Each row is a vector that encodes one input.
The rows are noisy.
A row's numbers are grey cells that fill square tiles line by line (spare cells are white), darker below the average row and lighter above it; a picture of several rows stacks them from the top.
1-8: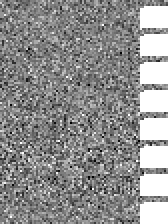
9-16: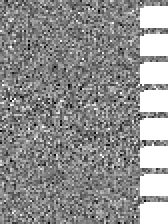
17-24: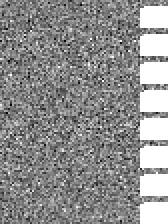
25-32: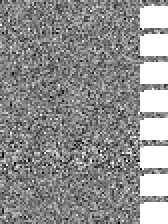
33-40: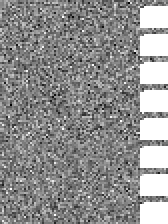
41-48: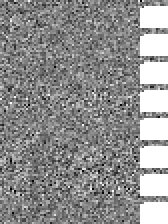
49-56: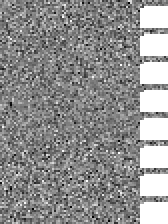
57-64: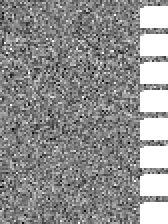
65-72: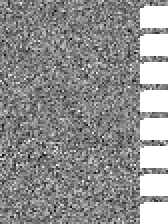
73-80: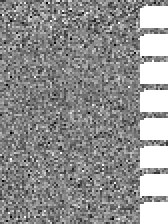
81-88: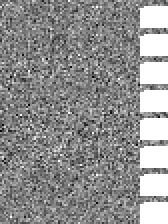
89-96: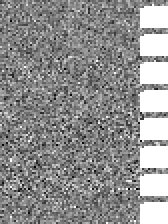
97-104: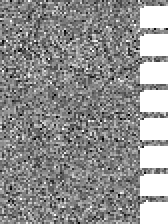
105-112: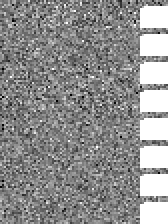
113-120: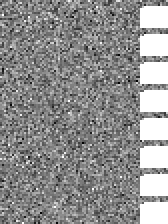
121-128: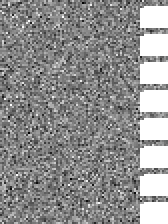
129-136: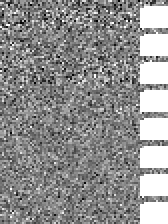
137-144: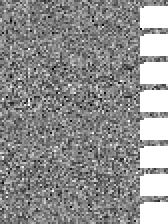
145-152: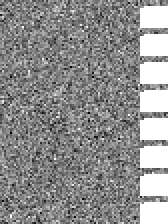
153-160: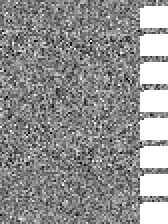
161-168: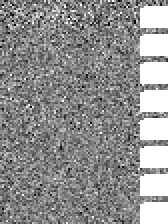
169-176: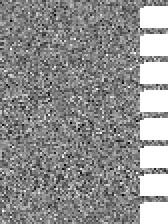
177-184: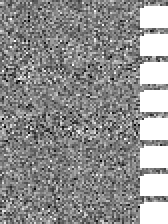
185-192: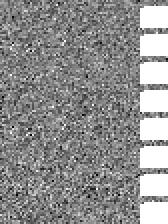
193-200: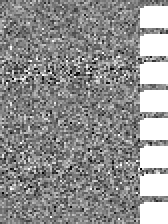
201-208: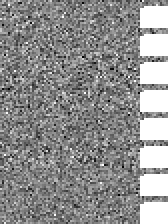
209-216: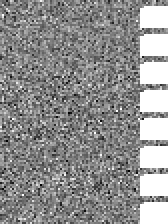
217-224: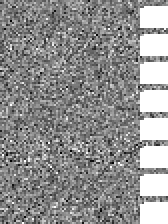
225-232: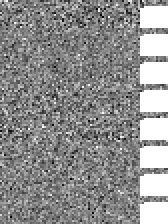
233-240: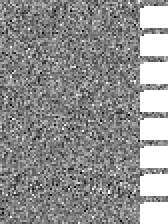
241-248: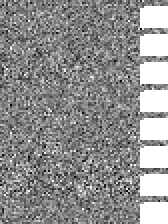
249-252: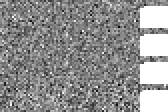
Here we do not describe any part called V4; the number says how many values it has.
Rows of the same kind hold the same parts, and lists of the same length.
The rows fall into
3 kinds.
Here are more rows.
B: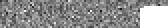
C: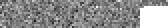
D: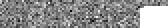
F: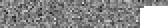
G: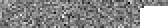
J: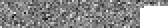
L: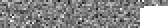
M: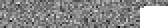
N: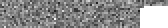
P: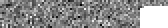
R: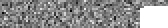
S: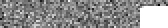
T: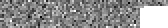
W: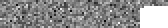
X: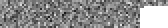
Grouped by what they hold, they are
B, C, F, J, N, W, X
D, M, P, R, S
G, L, T

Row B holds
a point on an 8-point line and a value of V4.
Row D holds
a point on each of two 8-point lines.
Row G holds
one of 5 labels and a true/false value.
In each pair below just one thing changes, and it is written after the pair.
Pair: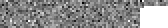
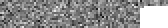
the label
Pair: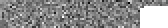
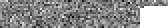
the true/false value
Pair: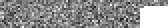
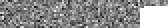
the true/false value
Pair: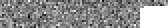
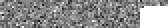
the label
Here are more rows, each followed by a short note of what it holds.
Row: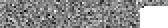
a point on each of two 8-point lines
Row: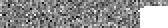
a point on each of two 8-point lines
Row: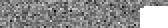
a point on an 8-point line and a value of V4
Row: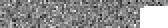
one of 5 labels and a true/false value
